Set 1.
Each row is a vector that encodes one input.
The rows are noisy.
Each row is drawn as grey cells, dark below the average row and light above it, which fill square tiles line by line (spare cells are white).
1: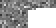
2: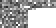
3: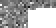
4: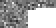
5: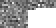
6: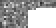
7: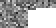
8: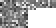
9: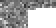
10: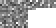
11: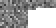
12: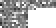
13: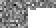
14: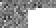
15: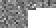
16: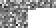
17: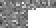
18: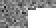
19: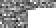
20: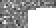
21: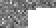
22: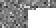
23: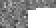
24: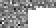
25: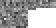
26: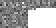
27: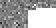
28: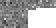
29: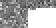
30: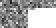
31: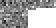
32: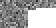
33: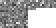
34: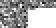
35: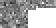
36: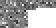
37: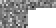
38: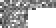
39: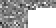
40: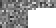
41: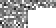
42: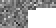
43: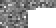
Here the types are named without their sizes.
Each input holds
a label.
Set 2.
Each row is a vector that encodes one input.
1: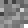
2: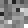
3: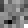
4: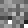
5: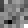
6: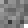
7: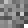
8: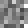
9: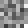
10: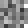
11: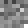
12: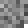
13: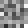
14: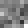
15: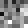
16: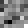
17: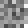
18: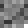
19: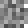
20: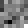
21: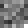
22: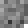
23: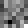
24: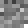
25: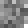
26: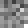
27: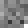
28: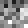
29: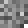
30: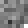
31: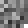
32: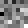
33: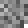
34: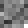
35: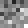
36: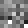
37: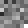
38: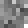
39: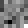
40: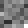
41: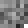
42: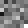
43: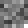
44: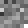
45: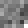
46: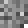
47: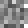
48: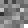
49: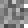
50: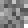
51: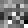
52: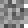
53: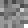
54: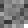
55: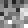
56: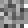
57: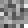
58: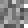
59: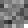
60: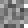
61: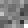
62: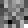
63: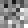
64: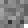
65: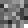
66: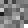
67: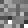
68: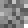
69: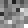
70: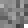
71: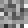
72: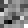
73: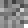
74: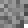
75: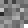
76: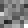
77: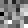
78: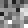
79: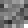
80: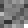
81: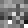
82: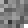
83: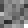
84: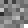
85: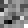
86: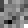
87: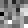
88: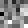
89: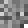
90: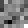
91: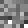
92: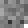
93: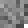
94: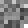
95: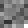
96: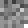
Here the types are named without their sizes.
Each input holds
a node of a tree.
